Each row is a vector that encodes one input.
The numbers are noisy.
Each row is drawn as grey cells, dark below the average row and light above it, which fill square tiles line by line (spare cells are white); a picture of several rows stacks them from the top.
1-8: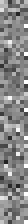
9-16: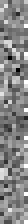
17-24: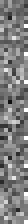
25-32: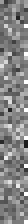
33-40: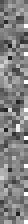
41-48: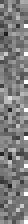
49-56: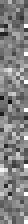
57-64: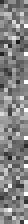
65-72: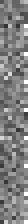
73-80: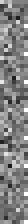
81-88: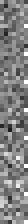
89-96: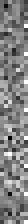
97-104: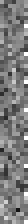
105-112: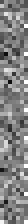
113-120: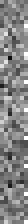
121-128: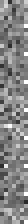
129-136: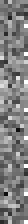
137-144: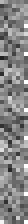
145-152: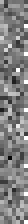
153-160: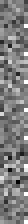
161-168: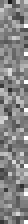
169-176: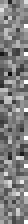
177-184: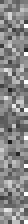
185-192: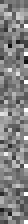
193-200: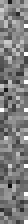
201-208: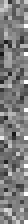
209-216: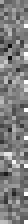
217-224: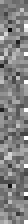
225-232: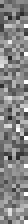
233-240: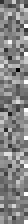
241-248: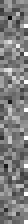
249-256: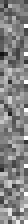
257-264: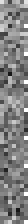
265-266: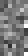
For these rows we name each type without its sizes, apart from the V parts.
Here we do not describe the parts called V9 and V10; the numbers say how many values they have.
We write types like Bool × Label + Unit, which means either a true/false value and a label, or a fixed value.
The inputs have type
Bool × Bool × Bool × Tree × Tree + List(V10) × V9.
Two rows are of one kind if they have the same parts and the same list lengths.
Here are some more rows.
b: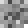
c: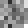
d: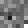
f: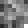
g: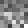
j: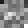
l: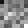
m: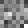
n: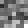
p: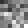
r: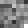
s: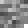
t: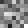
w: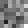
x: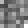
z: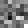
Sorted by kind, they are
b, c
d, n, z
f, r, s, w, x
g, j, l, m, p, t

